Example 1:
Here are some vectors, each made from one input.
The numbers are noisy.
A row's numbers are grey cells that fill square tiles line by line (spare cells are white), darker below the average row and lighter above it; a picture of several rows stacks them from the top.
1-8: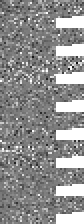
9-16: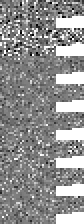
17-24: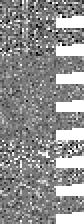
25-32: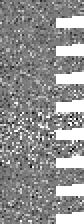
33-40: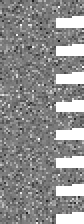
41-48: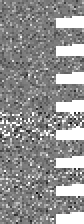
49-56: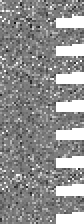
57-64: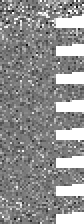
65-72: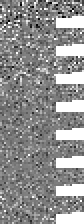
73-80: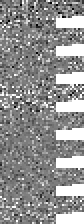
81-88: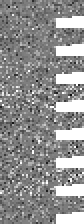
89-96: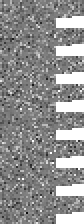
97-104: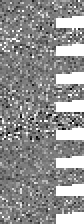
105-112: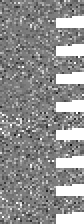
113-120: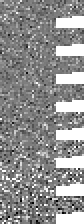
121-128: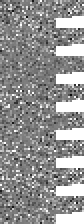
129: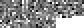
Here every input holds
either a point on a 17-point circle, or a fixed value.
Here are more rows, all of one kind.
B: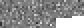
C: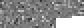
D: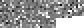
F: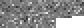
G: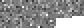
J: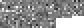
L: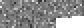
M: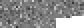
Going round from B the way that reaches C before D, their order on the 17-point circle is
B, C, J, G, D, L, M, F.
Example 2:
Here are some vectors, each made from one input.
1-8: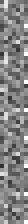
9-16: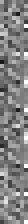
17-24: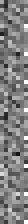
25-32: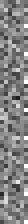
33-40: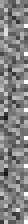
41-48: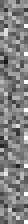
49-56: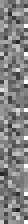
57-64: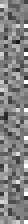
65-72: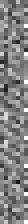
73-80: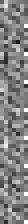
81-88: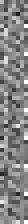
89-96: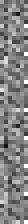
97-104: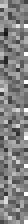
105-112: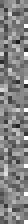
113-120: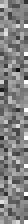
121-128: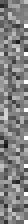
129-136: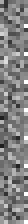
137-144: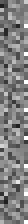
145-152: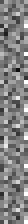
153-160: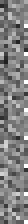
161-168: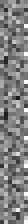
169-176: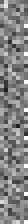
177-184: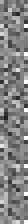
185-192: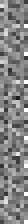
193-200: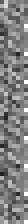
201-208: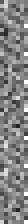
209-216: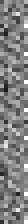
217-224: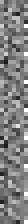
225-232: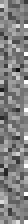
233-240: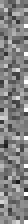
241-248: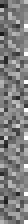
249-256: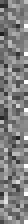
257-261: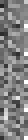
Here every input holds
three true/false values.
